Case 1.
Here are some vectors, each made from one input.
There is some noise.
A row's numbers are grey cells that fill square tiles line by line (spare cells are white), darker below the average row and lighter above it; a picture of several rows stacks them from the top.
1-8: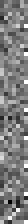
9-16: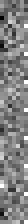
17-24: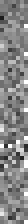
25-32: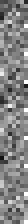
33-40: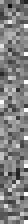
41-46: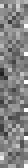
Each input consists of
either a point on a 5-point line, or a point on a 6-point line.
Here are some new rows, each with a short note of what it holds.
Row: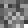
a point on a 6-point line
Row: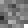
a point on a 6-point line
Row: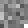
a point on a 5-point line
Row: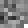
a point on a 6-point line
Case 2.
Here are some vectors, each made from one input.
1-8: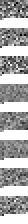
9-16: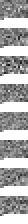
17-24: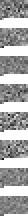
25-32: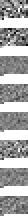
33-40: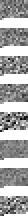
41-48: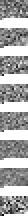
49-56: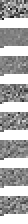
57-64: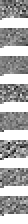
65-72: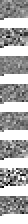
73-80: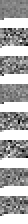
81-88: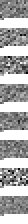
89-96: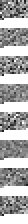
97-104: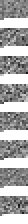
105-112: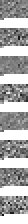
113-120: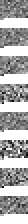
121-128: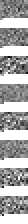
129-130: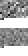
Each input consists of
a list of up to two points on an 8-point line.
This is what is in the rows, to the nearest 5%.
All of them are lists of up to two points on an 8-point line: about 5% are empty, 45% hold one and 50% two.
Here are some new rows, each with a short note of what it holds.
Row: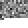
the empty list
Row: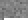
a list of one item
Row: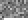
a list of one item
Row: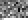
a list of one item
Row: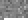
a list of one item
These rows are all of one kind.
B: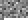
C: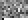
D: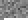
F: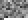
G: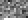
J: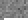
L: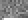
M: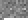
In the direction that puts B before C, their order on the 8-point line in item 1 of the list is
D, J, B, L, F, C, M, G.
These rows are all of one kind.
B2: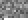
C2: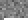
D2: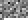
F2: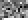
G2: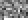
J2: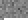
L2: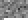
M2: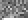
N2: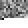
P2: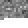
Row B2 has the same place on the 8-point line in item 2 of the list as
G2 and P2.
